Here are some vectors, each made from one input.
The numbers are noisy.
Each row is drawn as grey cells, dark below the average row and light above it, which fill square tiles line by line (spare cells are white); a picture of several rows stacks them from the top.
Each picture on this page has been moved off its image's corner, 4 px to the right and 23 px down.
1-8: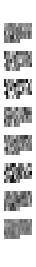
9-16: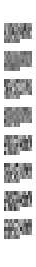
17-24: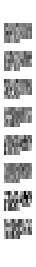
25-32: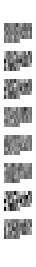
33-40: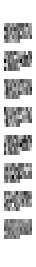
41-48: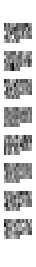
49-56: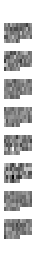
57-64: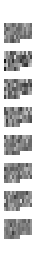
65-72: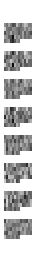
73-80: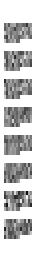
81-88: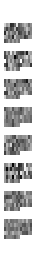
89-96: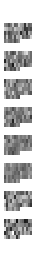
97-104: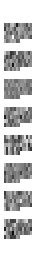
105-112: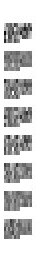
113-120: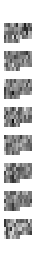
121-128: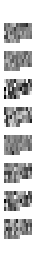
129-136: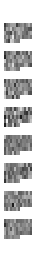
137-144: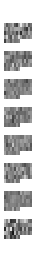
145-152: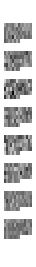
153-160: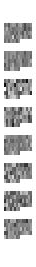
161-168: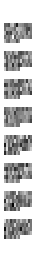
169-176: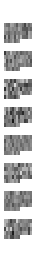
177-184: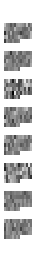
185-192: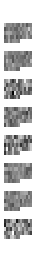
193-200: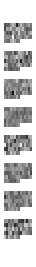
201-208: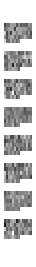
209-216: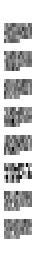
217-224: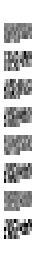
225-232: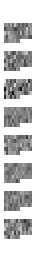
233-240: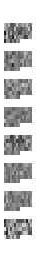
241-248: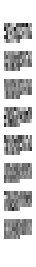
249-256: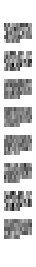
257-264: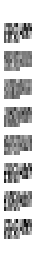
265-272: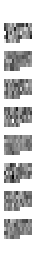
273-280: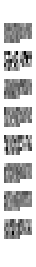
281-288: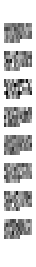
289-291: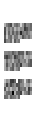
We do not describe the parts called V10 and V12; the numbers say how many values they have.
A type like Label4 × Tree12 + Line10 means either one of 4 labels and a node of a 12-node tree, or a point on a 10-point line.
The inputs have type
(Bool × Tree11 + V12) × V10.
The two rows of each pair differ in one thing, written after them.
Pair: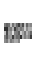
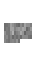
the value of V10
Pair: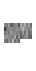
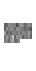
the node of the tree
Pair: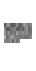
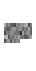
the true/false value
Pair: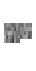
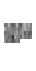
the value of V10
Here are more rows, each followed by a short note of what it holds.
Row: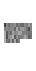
a node of an 11-node tree, a true/false value and a value of V10
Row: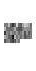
a node of an 11-node tree, a true/false value and a value of V10
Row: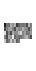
a node of an 11-node tree, a true/false value and a value of V10
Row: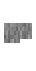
a value of V10 and a value of V12
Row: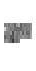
a value of V10 and a value of V12
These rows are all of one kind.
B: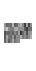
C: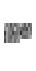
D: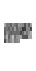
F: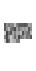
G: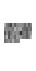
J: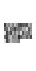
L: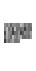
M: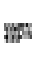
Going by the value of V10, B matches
C and L.
